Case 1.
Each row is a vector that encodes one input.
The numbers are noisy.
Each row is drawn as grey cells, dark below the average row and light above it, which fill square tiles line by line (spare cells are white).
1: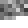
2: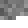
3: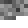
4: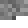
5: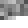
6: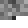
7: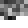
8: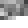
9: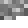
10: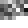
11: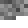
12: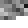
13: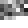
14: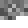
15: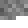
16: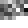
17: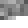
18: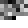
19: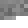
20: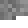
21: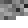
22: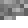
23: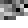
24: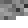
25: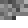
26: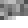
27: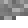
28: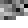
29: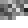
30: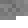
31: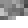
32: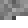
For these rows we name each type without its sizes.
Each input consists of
a node of a tree.
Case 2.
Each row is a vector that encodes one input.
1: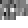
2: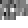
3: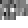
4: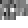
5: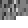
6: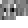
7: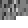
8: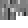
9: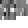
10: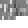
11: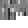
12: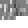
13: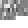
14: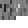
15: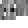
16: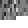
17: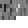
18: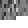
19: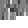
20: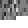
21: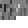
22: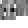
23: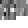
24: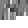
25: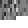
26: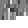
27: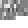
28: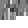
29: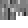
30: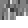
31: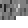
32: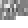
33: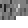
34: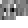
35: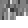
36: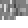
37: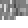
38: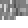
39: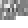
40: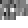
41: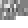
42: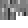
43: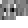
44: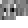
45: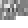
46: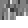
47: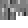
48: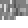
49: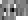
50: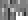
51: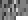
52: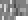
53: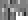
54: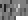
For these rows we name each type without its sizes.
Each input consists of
three true/false values.
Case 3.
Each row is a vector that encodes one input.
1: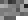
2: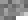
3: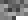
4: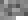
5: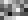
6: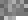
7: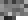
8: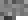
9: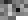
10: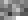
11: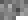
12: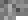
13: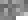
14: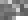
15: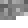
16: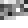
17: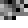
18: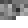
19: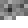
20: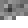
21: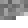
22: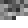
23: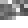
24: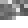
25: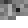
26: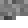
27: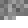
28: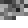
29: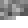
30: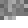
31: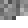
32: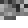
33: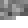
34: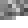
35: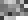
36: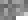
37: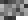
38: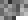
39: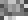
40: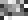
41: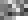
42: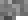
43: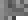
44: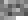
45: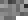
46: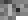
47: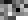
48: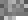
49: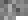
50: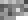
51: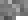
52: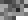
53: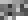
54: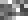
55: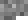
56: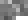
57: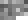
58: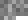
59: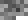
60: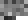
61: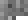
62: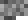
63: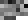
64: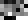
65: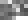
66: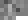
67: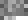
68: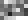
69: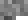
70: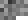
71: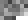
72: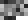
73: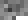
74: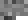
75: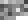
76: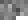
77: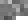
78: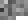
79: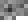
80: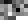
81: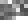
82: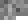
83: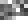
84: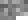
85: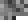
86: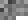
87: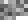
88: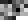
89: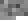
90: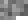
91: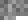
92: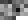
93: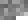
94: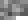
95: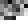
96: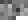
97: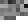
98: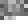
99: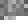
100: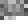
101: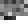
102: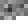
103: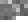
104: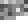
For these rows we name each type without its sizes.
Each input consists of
a node of a tree.
